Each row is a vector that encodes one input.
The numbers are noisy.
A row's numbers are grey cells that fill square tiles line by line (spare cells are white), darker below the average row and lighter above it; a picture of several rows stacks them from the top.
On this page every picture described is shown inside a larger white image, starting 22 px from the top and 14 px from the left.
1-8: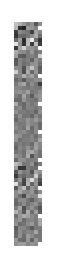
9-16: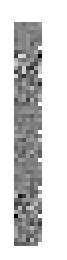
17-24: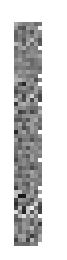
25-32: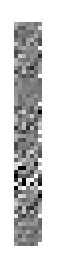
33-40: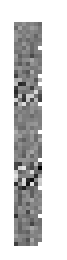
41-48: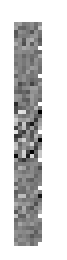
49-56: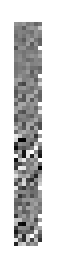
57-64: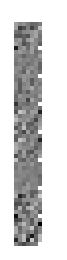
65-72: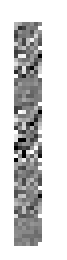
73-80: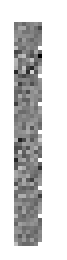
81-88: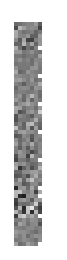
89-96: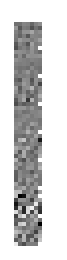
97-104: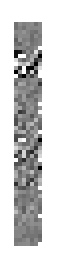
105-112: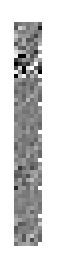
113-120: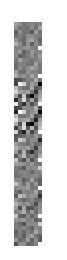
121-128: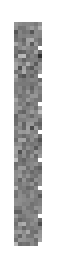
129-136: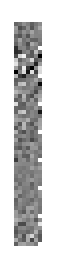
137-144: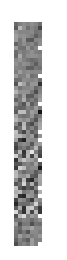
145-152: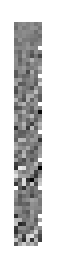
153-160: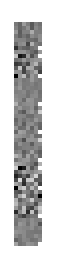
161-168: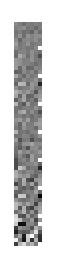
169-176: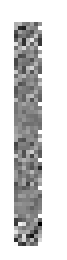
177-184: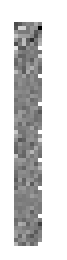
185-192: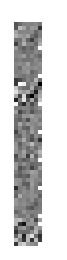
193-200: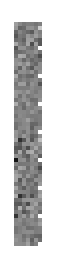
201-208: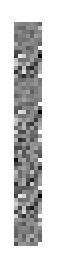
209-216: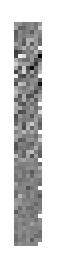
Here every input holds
three true/false values, together with either a point on each of two 20-point circles, or a fixed value.
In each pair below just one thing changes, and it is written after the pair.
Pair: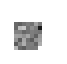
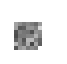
one of the three true/false values
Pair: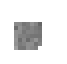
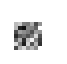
one of the three true/false values
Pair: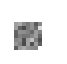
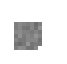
the place on one of the two 20-point circles
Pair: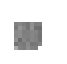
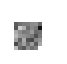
the place on one of the two 20-point circles
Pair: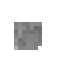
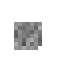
the place on one of the two 20-point circles
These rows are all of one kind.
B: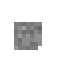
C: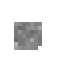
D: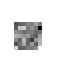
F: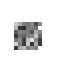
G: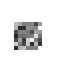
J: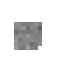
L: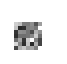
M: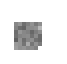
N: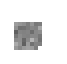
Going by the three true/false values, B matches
J, L and N.
